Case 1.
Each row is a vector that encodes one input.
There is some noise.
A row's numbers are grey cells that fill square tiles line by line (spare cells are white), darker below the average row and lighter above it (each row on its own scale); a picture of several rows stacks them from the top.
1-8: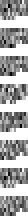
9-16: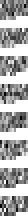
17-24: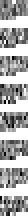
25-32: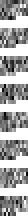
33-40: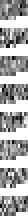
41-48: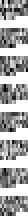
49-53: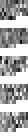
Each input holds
one of 11 labels.
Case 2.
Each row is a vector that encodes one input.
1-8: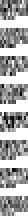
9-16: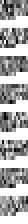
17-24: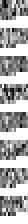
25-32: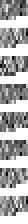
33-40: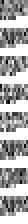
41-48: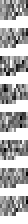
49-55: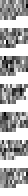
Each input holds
one of 11 labels.
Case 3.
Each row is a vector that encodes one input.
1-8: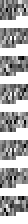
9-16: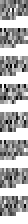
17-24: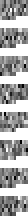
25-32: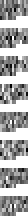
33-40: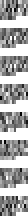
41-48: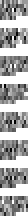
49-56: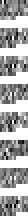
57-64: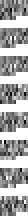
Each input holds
one of 6 labels.
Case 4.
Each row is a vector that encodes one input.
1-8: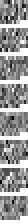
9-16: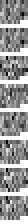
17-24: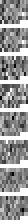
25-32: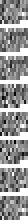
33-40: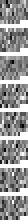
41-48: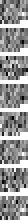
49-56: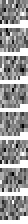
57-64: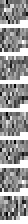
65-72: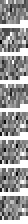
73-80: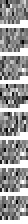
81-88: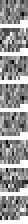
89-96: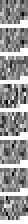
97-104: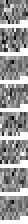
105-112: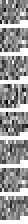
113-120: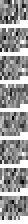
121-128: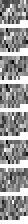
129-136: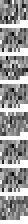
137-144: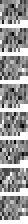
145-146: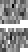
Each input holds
either a point on a 15-point circle, or a fixed value.
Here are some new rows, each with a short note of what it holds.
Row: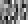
a fixed value
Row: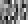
a fixed value
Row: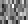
a point on a 15-point circle
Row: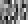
a fixed value
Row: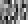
a fixed value
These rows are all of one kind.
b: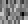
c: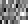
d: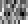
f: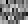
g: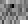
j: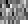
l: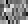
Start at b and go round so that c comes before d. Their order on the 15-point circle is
b, f, l, j, c, g, d.
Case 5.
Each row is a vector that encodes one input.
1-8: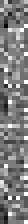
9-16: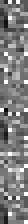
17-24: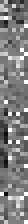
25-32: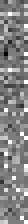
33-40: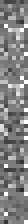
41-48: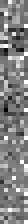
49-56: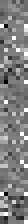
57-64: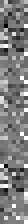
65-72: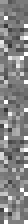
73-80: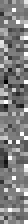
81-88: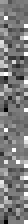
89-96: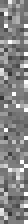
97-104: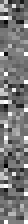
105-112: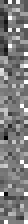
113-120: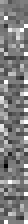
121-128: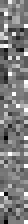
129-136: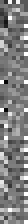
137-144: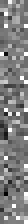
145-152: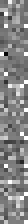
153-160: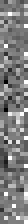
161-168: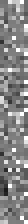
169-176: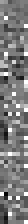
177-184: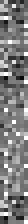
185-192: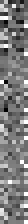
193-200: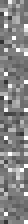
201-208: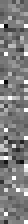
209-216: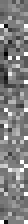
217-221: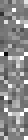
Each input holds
one of 12 labels.
